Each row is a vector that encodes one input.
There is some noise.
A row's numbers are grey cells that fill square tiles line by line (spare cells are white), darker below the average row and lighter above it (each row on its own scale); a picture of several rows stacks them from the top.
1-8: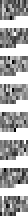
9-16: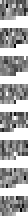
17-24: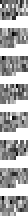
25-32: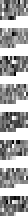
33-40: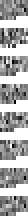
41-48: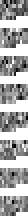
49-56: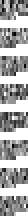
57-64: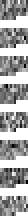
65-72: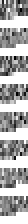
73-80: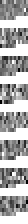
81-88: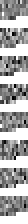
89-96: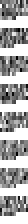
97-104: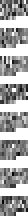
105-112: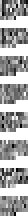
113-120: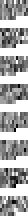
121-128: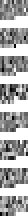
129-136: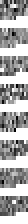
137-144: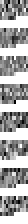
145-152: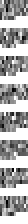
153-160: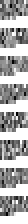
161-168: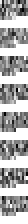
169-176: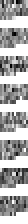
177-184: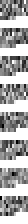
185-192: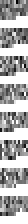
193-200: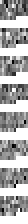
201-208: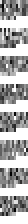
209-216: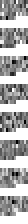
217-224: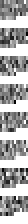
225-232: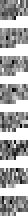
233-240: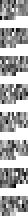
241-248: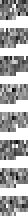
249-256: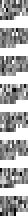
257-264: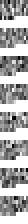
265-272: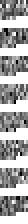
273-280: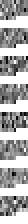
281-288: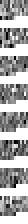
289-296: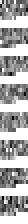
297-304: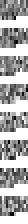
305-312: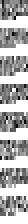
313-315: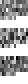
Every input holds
a point on a 5-point circle, together with either a node of a 13-node tree, or four true/false values.
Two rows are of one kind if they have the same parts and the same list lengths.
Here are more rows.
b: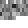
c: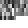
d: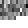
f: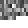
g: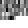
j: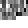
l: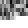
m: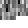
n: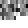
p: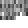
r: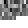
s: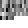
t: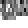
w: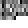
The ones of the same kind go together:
b, c, g, m, p, s
d, f, j, l, n, r, t, w

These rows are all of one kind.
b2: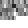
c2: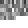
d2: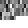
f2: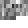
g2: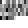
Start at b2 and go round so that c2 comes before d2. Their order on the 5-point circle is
b2, c2, d2, g2, f2.
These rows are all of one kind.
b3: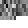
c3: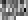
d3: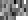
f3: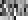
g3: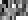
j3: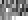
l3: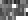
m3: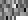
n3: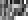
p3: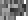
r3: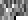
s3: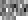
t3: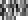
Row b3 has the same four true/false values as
g3, m3 and t3.
